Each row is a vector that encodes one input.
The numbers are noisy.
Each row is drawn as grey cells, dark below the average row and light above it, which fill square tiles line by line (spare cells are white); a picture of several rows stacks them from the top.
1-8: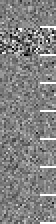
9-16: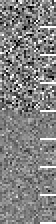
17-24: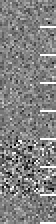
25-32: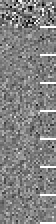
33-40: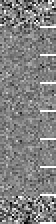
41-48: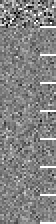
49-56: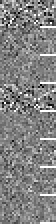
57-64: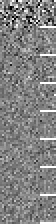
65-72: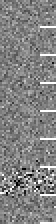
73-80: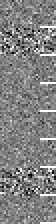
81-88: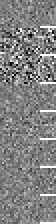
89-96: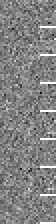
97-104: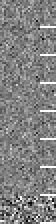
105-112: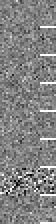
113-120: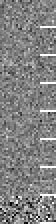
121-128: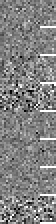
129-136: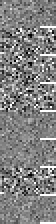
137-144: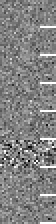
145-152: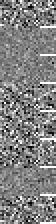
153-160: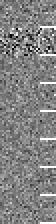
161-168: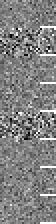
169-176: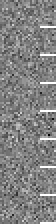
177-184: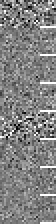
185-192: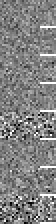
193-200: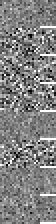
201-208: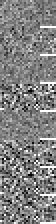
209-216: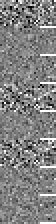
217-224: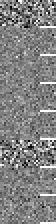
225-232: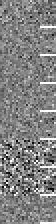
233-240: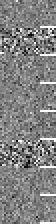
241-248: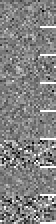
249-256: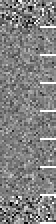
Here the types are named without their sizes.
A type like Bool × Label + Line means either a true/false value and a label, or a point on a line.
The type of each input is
(Circle + Unit) × Tree + Line.
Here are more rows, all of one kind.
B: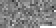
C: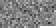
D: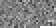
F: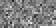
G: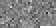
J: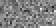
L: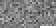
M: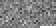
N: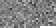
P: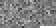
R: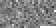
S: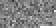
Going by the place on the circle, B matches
D, L and R.
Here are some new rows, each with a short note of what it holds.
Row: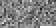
a node of a tree
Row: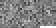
a point on a circle and a node of a tree
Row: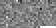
a node of a tree
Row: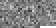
a point on a circle and a node of a tree
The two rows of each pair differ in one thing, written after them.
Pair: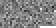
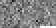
the node of the tree
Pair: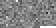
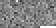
the place on the circle
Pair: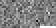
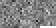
the place on the circle
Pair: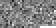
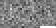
the node of the tree
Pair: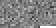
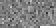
the place on the circle
